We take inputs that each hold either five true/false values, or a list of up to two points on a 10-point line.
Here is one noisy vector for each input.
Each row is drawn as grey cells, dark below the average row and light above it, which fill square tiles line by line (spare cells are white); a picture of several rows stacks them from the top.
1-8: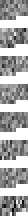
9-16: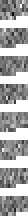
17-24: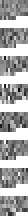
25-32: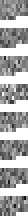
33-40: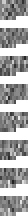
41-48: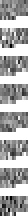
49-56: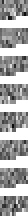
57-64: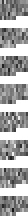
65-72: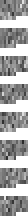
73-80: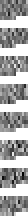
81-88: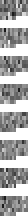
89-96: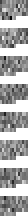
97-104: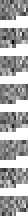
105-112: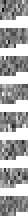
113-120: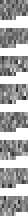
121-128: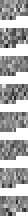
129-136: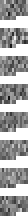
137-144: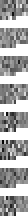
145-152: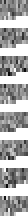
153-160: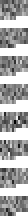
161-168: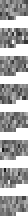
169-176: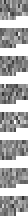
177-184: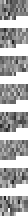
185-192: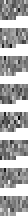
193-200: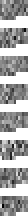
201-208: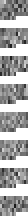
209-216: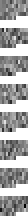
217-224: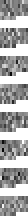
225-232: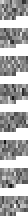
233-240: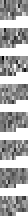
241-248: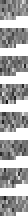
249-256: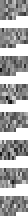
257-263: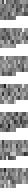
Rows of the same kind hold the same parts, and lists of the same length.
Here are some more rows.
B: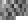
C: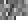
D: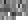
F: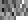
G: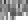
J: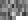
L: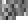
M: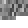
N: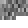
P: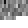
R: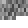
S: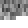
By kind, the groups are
B, C, J, L, M, N, R
D, F
G, P
S

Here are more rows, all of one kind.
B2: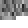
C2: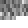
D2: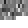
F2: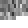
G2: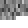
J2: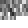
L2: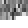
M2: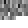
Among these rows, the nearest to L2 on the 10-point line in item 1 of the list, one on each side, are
F2 and G2.
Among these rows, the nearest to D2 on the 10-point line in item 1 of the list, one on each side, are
G2 and M2.
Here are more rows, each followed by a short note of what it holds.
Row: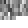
a list of one item
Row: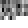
the empty list
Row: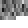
a list of two items
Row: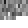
a list of one item
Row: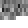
the empty list
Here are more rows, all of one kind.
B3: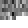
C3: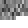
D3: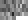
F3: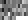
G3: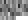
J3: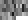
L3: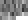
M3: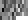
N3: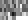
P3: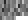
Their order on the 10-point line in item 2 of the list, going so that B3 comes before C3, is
F3, J3, N3, B3, C3, D3, G3, P3, L3, M3.
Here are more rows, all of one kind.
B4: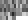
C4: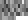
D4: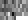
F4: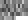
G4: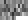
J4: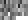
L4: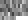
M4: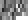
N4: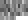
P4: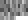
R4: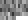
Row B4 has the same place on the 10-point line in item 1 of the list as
F4, L4, N4 and P4.
